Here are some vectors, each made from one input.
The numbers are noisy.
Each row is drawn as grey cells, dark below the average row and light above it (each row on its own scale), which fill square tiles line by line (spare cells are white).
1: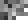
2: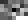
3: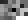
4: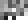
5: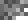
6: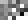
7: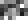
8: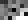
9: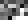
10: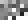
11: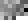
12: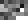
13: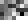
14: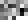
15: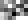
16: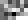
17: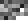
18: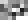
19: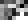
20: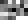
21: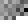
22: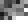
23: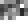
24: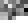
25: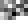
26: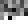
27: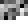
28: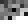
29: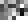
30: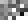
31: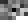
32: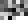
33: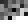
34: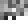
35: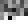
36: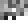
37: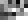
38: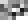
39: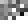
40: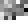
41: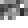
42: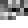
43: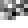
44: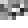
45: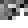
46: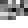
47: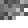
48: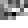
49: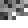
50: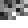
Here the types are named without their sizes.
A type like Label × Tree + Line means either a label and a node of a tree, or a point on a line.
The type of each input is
Bool × Bool × Bool × Bool × Line.
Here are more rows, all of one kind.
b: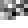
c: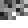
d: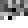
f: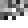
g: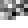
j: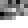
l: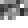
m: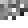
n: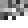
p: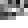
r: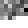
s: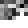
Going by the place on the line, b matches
g and s.
